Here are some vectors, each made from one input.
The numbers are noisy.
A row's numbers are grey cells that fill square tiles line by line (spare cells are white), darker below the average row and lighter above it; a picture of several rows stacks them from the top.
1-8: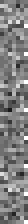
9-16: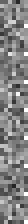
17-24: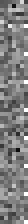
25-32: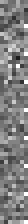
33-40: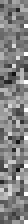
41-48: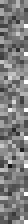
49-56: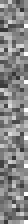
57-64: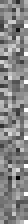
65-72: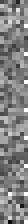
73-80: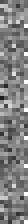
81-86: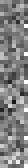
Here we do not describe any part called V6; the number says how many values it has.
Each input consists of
a true/false value, together with either a point on a 4-point line, or a value of V6.
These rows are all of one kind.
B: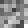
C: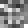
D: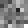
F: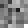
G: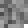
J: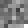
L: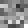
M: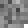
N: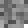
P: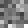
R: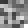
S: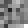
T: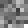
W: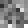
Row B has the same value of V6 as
F, L and M.
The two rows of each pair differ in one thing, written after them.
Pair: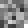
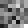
the true/false value
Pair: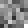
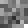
the true/false value
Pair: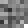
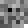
the place on the 4-point line
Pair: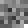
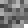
the place on the 4-point line
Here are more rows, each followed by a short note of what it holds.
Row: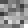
a true/false value and a value of V6
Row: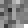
a true/false value and a value of V6
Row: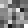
a point on a 4-point line and a true/false value
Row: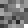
a point on a 4-point line and a true/false value
